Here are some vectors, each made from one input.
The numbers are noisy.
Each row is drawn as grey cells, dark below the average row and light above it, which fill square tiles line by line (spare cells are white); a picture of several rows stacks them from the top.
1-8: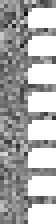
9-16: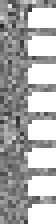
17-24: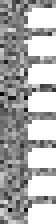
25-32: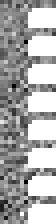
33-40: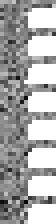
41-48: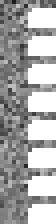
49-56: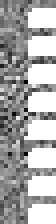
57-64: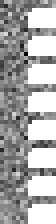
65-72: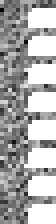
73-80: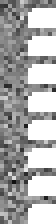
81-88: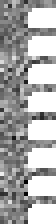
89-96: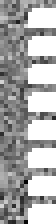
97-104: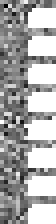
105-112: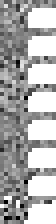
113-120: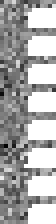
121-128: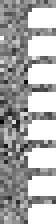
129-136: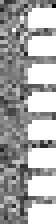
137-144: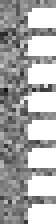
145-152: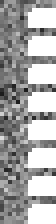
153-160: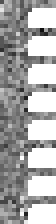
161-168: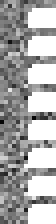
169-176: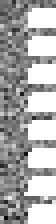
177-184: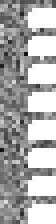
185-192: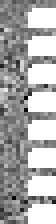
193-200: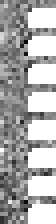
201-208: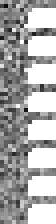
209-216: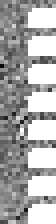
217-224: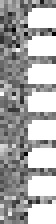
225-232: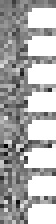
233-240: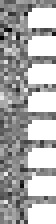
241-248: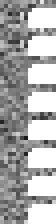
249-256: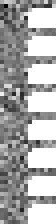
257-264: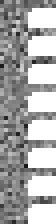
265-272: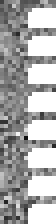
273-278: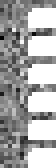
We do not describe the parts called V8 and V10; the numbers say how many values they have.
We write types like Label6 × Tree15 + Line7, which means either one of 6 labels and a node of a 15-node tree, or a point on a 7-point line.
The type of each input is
(Bool × Bool × Bool × Bool × Line7 × V10 + V8) × Line5.
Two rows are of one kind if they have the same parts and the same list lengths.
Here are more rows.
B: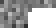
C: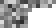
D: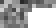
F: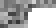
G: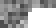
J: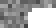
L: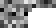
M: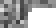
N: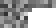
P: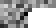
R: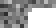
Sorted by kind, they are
B, C, D, F, G, J, M, N, P, R
L

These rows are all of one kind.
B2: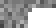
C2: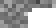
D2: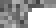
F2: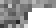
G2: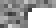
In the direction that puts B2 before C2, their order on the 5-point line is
G2, F2, B2, D2, C2.
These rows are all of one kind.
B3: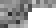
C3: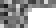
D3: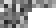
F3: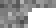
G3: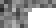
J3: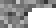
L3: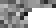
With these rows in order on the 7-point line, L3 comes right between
C3 and F3.
